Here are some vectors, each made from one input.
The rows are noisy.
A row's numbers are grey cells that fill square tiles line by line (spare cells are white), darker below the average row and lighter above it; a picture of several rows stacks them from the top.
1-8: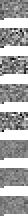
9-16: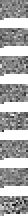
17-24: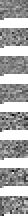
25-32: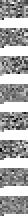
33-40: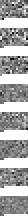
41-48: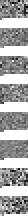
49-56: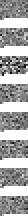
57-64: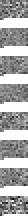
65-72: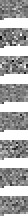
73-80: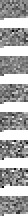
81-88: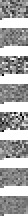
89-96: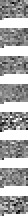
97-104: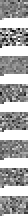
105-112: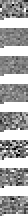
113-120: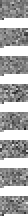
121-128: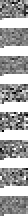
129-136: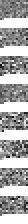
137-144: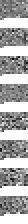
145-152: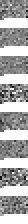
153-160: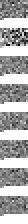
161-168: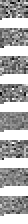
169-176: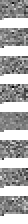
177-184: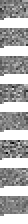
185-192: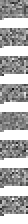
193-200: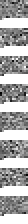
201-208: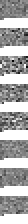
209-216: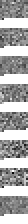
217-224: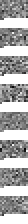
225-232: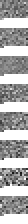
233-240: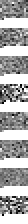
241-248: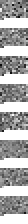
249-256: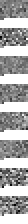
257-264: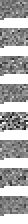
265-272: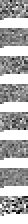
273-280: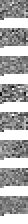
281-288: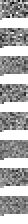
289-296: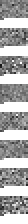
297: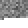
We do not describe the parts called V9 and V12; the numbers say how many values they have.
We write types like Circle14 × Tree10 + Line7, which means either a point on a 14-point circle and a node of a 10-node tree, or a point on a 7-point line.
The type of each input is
(Bool × Line4 + Line7) × V9 × V12.
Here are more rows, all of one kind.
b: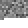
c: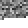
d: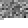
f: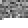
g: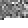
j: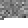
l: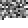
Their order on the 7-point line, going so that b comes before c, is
l, d, j, g, f, b, c.
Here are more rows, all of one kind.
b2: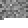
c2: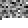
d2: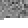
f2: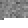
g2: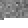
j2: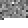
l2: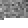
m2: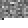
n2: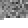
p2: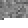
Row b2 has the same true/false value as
g2, l2 and m2.
